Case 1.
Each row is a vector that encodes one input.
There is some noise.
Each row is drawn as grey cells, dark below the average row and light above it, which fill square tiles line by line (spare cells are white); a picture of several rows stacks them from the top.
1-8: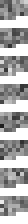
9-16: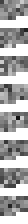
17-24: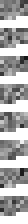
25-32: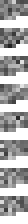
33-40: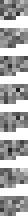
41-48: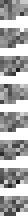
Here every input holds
a point on an 8-point circle.
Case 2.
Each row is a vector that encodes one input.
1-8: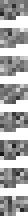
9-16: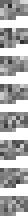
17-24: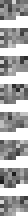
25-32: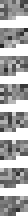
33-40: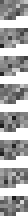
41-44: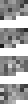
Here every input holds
a point on an 8-point circle.
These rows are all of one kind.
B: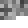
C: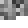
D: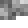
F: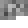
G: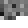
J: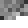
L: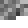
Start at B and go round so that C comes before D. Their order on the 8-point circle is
B, F, C, G, L, D, J.
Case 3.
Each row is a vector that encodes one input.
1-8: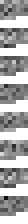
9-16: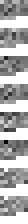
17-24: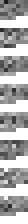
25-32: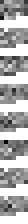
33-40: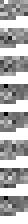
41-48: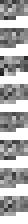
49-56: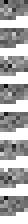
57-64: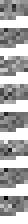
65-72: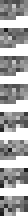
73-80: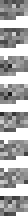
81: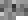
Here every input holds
either a fixed value, or three true/false values.
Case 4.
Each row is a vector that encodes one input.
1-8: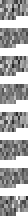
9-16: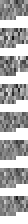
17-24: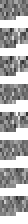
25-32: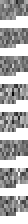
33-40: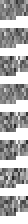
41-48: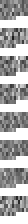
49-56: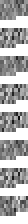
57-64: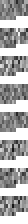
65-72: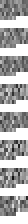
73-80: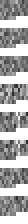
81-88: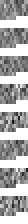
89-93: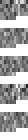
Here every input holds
a point on a 4-point line.
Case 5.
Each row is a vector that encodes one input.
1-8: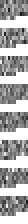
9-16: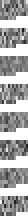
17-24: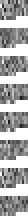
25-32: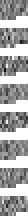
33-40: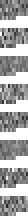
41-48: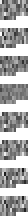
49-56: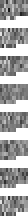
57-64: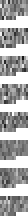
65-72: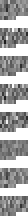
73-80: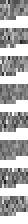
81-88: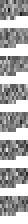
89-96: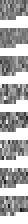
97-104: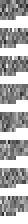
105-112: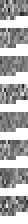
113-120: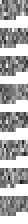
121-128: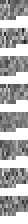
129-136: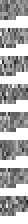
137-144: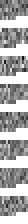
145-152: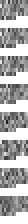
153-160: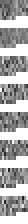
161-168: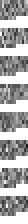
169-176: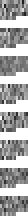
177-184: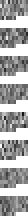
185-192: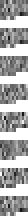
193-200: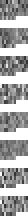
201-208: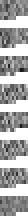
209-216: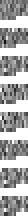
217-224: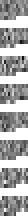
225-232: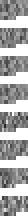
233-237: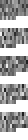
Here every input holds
a node of a 14-node tree.
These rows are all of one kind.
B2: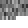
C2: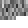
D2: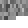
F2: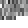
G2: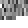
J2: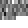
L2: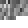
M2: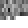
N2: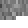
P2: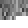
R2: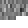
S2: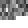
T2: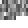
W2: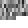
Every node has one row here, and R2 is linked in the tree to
L2 and N2.
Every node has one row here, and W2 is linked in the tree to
C2.
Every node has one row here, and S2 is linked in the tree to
B2.
